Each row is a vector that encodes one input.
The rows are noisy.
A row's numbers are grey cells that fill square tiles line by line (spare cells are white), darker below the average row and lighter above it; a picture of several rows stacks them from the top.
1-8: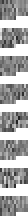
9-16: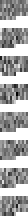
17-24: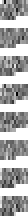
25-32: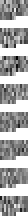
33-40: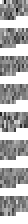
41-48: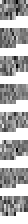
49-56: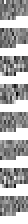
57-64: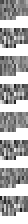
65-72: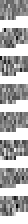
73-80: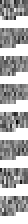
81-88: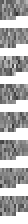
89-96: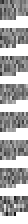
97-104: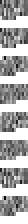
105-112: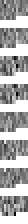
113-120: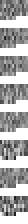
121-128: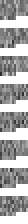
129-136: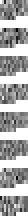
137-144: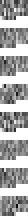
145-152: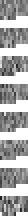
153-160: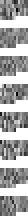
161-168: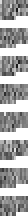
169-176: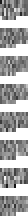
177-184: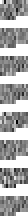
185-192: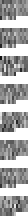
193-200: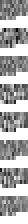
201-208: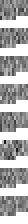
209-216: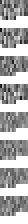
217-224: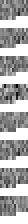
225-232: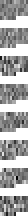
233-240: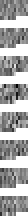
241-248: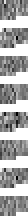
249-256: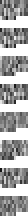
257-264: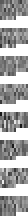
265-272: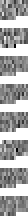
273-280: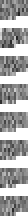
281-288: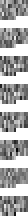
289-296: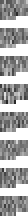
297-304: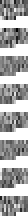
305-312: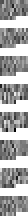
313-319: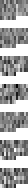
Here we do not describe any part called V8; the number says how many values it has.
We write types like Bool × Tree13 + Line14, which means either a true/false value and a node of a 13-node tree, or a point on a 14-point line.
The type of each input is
Bool × (Line7 + Tree12) + Line6 + V8.
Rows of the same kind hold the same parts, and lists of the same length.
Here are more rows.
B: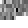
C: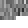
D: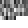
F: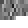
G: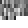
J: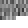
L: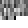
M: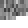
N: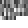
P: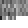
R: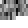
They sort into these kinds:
B, R
C, J
D, G, L, N
F, M, P

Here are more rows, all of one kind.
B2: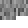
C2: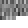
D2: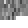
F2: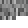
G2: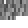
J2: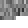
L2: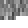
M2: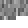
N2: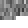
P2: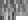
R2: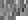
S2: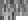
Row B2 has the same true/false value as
F2 and M2.
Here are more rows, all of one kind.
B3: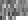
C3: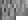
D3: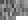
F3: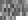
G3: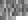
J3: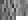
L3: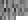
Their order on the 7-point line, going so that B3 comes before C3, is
L3, G3, F3, B3, C3, D3, J3.
